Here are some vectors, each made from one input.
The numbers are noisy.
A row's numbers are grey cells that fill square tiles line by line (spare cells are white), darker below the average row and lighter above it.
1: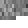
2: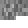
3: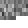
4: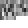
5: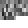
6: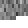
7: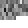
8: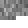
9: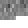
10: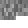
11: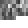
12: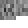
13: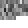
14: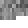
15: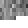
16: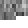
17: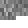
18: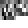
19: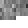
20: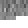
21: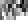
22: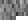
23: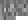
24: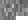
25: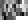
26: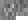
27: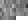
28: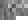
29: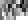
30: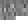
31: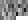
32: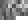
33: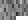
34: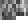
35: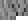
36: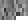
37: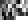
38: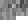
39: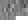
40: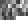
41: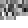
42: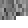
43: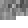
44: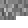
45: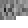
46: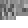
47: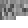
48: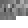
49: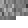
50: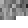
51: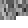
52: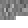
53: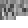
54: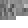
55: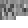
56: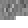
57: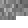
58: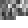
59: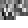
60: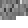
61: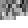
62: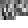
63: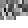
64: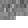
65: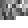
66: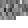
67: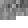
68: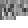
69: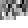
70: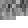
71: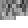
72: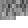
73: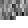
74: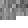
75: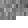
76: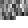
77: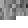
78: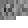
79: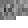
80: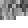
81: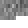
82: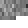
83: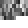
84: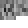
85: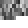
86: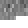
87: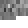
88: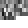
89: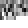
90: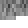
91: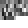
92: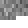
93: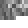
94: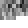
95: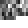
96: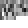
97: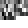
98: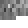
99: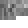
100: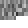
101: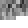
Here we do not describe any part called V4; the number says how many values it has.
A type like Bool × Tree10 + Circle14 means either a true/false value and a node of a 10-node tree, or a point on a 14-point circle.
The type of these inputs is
Bool × V4 + Line5.
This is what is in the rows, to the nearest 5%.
About 50% of them hold a point on a 5-point line. The rest hold a true/false value and a value of V4.
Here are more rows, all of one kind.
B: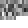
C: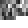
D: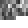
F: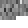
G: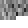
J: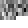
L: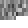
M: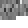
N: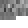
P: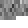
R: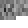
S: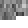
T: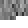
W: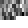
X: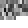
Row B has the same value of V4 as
F, M, P and X.
